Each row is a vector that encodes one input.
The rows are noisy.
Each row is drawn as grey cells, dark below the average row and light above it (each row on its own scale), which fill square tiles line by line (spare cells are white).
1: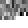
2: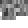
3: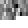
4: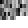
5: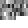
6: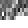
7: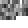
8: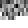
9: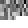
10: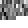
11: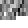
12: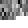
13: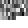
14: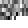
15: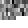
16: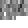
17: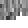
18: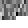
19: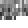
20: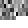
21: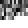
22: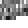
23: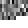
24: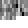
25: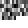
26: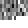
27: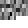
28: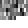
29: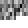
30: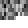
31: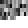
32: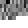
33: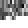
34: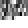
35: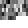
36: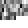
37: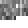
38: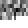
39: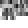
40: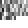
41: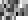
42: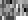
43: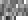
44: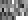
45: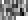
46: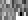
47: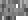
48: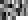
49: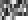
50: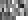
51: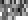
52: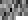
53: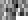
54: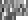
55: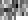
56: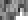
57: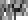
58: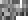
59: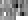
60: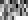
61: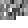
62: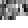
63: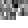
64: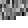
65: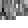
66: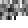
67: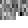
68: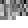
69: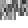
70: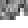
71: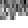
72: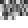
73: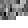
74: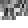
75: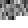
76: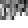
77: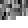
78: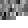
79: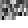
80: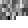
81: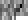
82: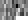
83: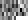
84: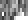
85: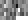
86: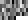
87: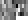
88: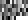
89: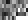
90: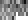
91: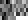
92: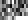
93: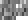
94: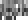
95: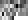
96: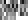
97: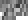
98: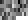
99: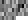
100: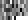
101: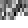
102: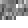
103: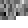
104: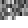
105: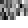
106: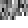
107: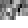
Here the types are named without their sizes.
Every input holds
a point on a circle, together with either a point on a circle, or a point on a line.
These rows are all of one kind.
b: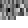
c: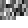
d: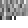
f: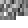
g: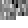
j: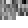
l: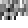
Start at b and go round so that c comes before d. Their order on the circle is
b, g, j, c, f, d, l.
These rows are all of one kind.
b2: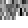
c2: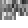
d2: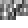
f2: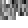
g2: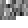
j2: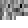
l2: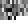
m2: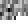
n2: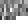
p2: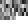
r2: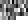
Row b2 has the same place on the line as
d2, g2, n2 and r2.
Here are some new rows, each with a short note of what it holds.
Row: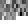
a point on a circle and a point on a line
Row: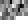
a point on each of two circles
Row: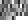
a point on each of two circles
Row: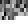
a point on each of two circles
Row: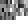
a point on each of two circles
